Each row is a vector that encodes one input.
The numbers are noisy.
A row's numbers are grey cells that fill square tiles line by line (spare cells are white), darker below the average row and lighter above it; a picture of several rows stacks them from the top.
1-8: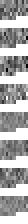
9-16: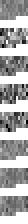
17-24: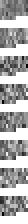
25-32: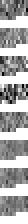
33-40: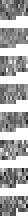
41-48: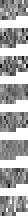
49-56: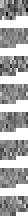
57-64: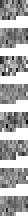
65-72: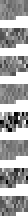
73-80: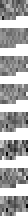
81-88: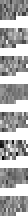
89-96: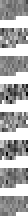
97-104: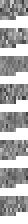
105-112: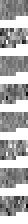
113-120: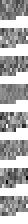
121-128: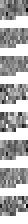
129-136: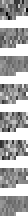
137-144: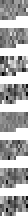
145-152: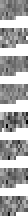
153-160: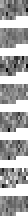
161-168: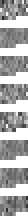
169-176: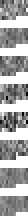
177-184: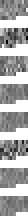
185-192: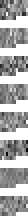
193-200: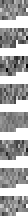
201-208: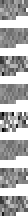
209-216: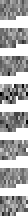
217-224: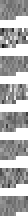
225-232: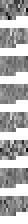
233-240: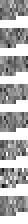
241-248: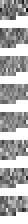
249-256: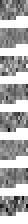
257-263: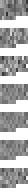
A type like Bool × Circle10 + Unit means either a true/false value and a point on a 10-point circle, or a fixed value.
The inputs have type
Bool × Bool × Bool + Circle17 + Line3 × Line4.
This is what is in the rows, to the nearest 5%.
About 55% of them hold a point on a 17-point circle. About 15% of them hold a point on a 3-point line and a point on a 4-point line. The rest hold three true/false values.
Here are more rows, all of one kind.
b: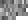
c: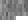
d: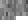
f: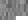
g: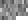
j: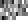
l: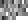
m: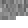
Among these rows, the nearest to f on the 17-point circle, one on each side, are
d and j.
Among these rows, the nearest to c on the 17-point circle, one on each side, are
b and g.
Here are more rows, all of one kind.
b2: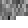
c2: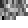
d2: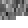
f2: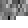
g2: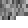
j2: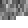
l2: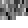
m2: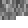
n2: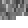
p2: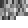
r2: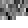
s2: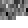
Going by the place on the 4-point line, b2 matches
f2 and g2.
